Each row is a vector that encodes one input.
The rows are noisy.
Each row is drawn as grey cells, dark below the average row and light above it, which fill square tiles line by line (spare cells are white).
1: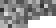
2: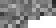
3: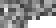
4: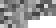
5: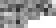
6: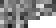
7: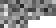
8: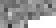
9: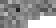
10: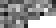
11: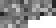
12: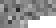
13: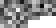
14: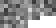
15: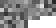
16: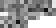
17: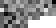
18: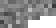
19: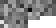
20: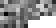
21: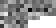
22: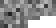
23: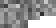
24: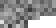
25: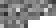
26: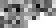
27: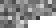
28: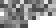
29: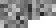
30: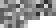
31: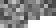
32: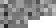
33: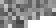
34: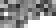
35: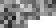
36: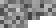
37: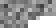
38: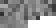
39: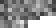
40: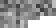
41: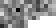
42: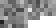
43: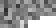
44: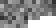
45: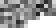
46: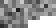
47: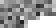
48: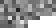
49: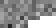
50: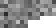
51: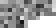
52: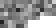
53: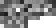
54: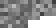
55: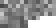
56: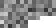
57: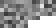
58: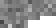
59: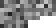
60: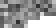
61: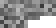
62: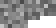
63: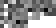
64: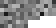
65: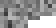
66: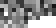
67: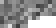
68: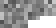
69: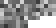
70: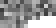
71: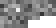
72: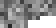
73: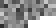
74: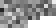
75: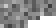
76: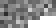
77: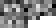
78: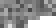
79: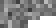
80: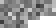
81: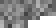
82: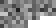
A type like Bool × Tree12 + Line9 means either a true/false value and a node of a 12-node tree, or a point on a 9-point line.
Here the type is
Bool × (Line6 + Line7).
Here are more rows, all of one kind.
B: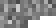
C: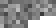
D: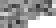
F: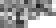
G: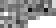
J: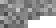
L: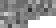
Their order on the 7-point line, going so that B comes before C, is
D, B, G, J, L, C, F.
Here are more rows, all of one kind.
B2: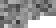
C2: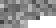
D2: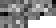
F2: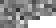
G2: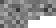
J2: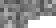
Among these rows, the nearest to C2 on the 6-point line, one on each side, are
B2 and F2.
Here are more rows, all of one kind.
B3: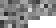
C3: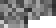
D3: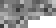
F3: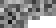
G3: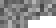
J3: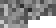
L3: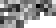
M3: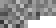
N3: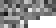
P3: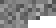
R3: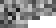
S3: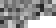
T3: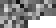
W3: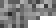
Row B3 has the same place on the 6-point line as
C3, F3 and J3.
